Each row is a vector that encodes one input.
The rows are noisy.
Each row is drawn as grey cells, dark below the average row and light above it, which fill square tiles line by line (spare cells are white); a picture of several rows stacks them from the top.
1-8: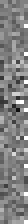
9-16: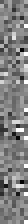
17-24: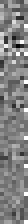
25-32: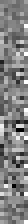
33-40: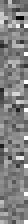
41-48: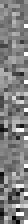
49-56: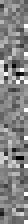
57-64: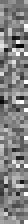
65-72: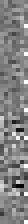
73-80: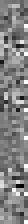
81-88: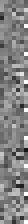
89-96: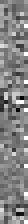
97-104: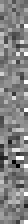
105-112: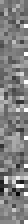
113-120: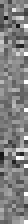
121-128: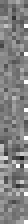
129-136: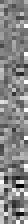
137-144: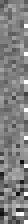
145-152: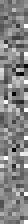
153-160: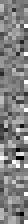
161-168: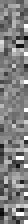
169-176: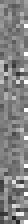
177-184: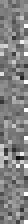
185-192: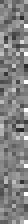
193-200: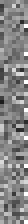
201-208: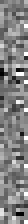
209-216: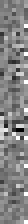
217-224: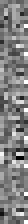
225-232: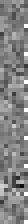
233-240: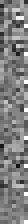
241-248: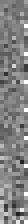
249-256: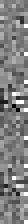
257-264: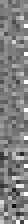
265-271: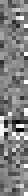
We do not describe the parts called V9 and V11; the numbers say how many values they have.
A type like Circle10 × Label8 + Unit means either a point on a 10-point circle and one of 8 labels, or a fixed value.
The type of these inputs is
Line12 + Tree7 + V9 × V11.
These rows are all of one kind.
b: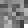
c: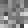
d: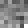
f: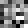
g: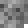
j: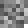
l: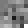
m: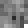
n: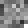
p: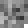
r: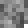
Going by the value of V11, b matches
g, p and r.
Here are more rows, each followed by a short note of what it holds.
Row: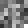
a node of a 7-node tree
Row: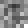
a point on a 12-point line
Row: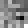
a value of V9 and a value of V11
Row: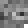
a node of a 7-node tree
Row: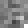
a point on a 12-point line
